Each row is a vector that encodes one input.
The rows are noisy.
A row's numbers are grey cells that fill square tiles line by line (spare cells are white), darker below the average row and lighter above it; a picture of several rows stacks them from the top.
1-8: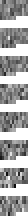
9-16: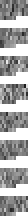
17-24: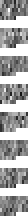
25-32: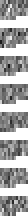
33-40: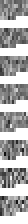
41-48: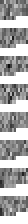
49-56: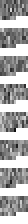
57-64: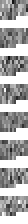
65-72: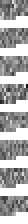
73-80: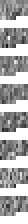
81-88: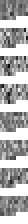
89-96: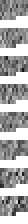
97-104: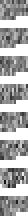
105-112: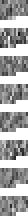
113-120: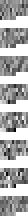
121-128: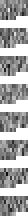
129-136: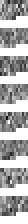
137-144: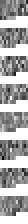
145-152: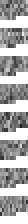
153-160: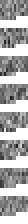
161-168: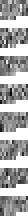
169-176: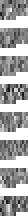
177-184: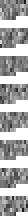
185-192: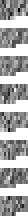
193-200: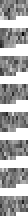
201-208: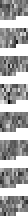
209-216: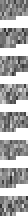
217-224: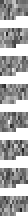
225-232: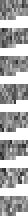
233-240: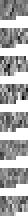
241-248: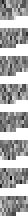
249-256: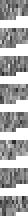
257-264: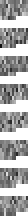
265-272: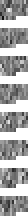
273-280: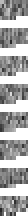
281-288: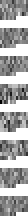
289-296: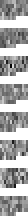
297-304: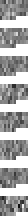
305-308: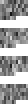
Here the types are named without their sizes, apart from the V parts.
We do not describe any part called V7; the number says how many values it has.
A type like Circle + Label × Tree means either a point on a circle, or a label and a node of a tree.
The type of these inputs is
(Label + Tree) × Line + List(Bool × V7).
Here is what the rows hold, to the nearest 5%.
About 35% of them hold a point on a line, together with either a label, or a node of a tree. The rest are lists of items, each a true/false value and a value of V7.
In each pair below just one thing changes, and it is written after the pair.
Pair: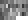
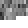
the value of V7 in item 1 of the list
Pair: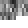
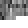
the true/false value in item 1 of the list
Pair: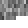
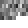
the true/false value in item 1 of the list
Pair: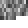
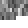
the value of V7 in item 1 of the list
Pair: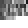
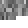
the value of V7 in item 1 of the list
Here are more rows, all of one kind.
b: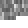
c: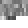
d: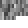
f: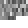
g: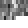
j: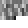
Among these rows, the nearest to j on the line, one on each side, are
c and d.
